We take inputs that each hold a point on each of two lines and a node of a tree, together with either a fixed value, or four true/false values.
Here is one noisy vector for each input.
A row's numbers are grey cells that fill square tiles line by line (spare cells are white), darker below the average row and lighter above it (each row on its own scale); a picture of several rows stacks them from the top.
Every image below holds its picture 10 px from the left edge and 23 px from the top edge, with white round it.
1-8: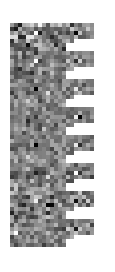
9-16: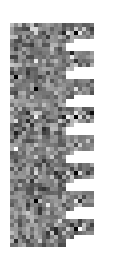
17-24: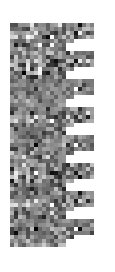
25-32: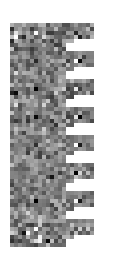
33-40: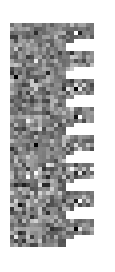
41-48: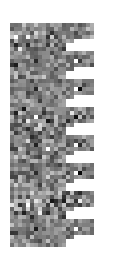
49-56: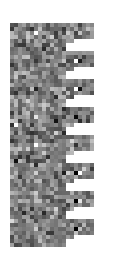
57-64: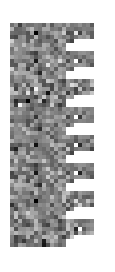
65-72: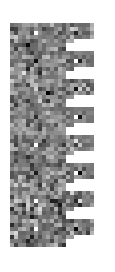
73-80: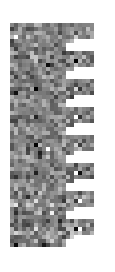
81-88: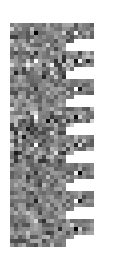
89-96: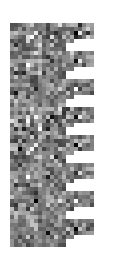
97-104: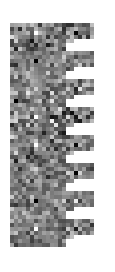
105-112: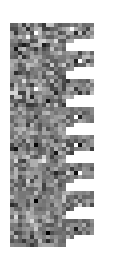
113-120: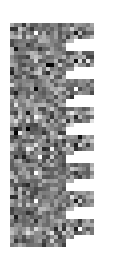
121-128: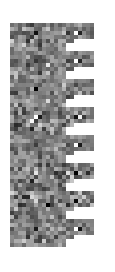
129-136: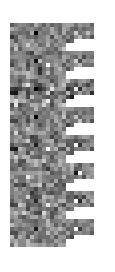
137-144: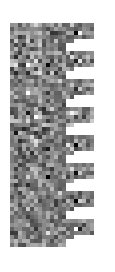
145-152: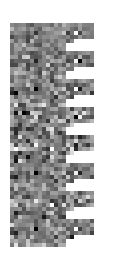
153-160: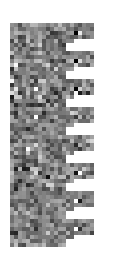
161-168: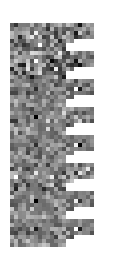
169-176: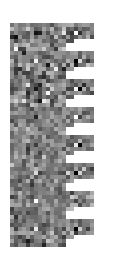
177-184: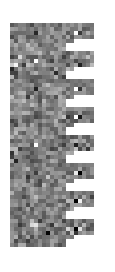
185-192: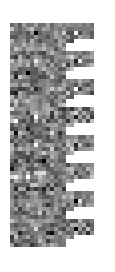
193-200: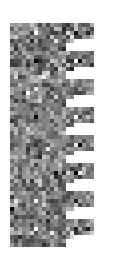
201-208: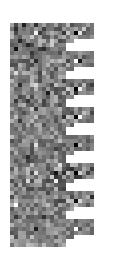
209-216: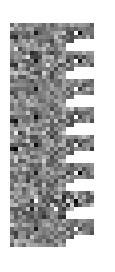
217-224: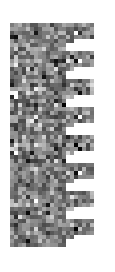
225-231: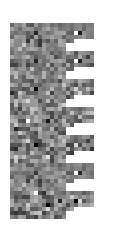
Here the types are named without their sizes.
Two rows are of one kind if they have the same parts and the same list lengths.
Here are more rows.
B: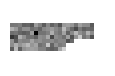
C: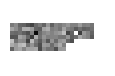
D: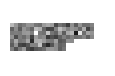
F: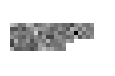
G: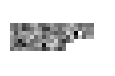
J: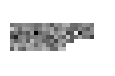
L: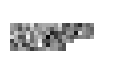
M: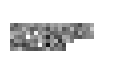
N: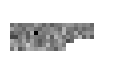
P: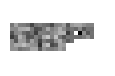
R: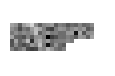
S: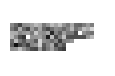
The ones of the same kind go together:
B, C, J, N, P
D, F, G, L, M, R, S

